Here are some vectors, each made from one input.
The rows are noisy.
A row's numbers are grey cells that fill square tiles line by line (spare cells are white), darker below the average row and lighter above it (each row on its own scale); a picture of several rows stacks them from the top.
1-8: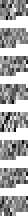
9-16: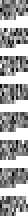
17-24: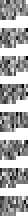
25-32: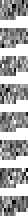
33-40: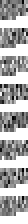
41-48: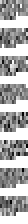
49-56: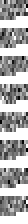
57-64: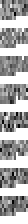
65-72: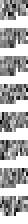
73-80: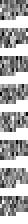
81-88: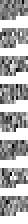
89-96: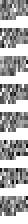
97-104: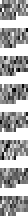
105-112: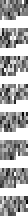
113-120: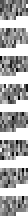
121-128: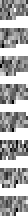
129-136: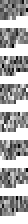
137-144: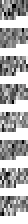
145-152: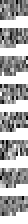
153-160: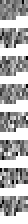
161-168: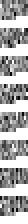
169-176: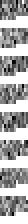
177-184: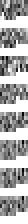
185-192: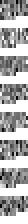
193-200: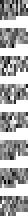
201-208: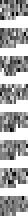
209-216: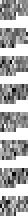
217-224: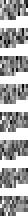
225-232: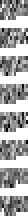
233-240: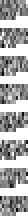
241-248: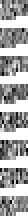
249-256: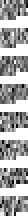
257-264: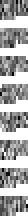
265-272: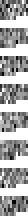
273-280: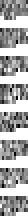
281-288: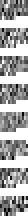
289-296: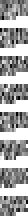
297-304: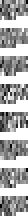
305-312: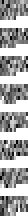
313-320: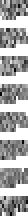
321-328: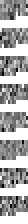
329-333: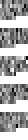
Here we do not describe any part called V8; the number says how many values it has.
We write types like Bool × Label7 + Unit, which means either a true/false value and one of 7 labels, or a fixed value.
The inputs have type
List2(Bool × V8).
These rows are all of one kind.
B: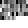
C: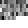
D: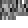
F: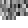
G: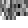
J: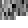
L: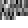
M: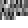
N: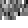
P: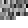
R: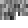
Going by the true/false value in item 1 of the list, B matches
C and D.
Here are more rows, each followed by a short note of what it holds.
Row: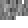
a list of one item
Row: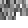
a list of two items
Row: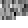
the empty list
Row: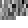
a list of one item
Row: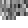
a list of one item
